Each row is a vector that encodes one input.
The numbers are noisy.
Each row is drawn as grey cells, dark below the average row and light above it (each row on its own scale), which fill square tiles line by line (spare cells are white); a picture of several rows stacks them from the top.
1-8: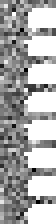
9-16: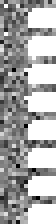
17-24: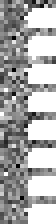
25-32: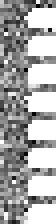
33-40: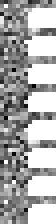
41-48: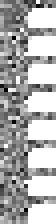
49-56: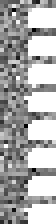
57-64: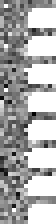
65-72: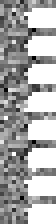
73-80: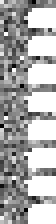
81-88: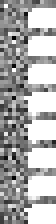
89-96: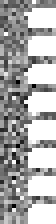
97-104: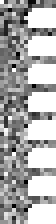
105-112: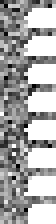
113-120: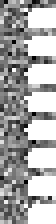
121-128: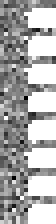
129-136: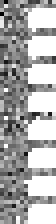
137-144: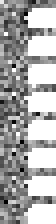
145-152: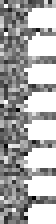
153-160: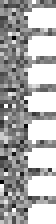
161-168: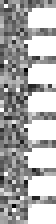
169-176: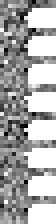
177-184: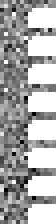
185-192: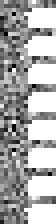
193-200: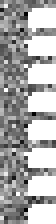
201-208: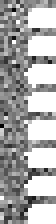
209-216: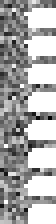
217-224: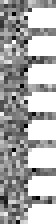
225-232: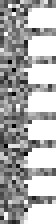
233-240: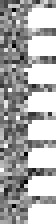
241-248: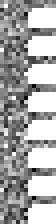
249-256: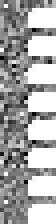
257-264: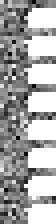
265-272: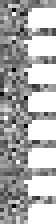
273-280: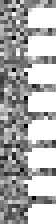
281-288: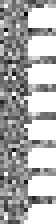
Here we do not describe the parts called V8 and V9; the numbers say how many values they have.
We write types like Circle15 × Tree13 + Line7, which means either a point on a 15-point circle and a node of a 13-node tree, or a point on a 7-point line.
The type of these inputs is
Line5 × (Line5 + Line7) + V8 × V9.
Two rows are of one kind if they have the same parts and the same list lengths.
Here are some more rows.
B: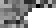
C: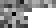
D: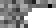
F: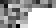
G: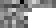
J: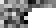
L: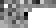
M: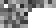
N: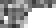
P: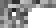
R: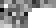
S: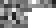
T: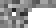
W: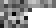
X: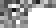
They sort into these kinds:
B, D, F, J, M, N
C, G, S, W
L, P, R, T, X

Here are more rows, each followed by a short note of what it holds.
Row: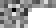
a point on each of two 5-point lines
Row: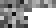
a value of V8 and a value of V9
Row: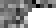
a point on a 5-point line and a point on a 7-point line
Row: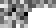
a point on each of two 5-point lines
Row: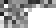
a point on a 5-point line and a point on a 7-point line
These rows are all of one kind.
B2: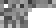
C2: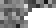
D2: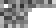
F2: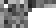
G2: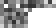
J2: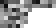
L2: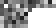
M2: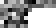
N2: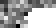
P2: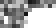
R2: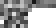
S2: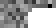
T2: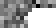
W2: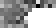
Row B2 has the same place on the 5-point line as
C2, F2, M2 and N2.
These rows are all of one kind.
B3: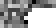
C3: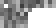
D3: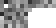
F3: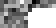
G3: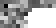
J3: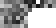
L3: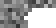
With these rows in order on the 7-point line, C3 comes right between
D3 and F3.
